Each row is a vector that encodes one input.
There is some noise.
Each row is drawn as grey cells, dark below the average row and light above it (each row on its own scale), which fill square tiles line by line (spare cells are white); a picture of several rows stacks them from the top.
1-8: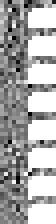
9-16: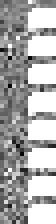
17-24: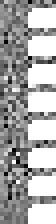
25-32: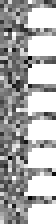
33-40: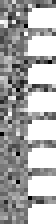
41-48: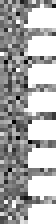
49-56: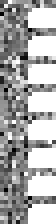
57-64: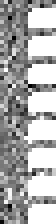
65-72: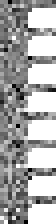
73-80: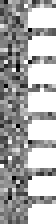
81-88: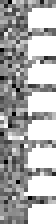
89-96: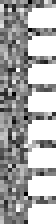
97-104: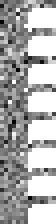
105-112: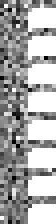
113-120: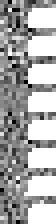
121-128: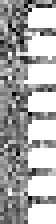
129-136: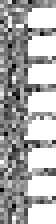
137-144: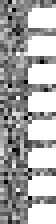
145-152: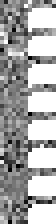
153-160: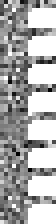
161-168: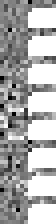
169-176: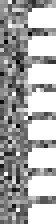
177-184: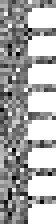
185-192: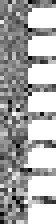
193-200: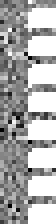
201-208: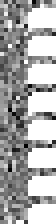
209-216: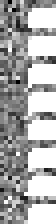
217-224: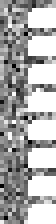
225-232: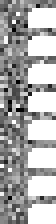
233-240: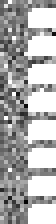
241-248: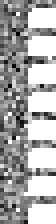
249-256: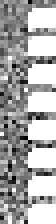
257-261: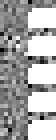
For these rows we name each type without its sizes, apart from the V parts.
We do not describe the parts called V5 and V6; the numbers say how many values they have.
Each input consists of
two labels, together with either three true/false values and a value of V5, or a value of V6.
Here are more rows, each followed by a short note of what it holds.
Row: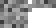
two labels and a value of V6
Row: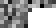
two labels, three true/false values and a value of V5
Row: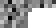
two labels, three true/false values and a value of V5
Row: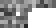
two labels, three true/false values and a value of V5
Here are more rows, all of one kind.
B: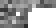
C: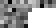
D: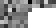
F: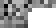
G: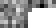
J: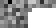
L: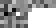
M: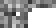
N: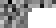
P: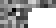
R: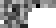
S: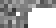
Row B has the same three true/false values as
F and J.
